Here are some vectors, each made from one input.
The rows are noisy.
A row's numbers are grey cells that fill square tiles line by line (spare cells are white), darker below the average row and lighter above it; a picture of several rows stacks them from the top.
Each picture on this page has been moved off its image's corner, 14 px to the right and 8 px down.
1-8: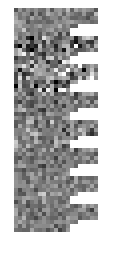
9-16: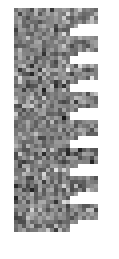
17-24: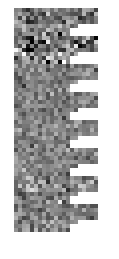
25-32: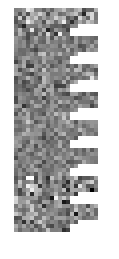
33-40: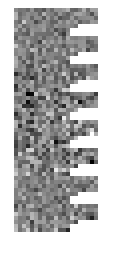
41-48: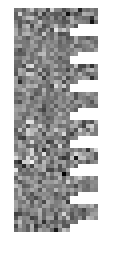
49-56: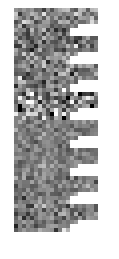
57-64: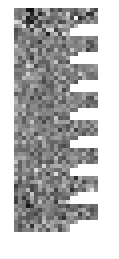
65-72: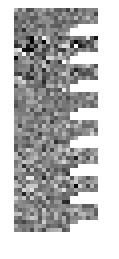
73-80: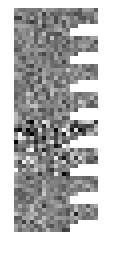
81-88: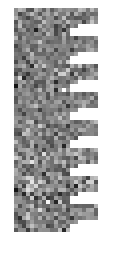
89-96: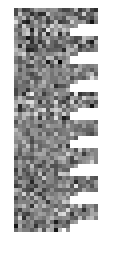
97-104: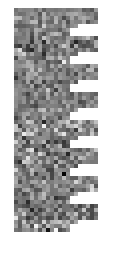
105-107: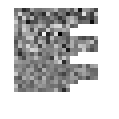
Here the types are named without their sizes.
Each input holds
five true/false values.
